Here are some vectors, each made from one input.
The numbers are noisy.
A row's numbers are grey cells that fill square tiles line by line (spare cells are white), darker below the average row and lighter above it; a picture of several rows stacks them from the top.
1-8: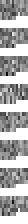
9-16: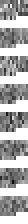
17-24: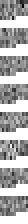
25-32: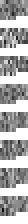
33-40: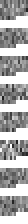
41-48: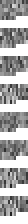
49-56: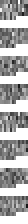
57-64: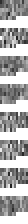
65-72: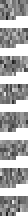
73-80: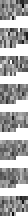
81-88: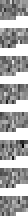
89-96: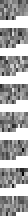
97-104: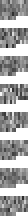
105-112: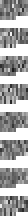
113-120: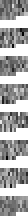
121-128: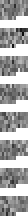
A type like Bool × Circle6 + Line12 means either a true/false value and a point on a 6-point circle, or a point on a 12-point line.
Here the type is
Line5 + List2(Line8).
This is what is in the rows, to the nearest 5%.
About 20% of them hold a point on a 5-point line. The rest are lists of up to two points on an 8-point line: about 5% of all rows are empty, 35% hold one and 40% two.
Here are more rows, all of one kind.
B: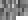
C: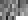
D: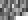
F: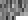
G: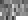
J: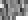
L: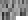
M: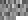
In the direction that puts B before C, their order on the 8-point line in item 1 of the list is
J, F, B, C, G, L, M, D.
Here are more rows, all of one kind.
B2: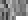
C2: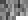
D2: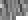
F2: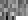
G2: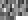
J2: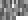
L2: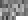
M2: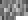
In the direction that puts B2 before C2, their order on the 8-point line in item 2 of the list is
L2, F2, G2, M2, D2, B2, J2, C2.
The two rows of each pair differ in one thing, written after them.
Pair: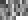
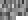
the place on the 8-point line in item 1 of the list
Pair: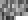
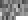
the place on the 8-point line in item 1 of the list
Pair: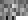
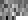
the place on the 8-point line in item 2 of the list
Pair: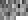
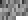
the place on the 8-point line in item 2 of the list
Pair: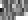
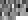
the place on the 8-point line in item 1 of the list
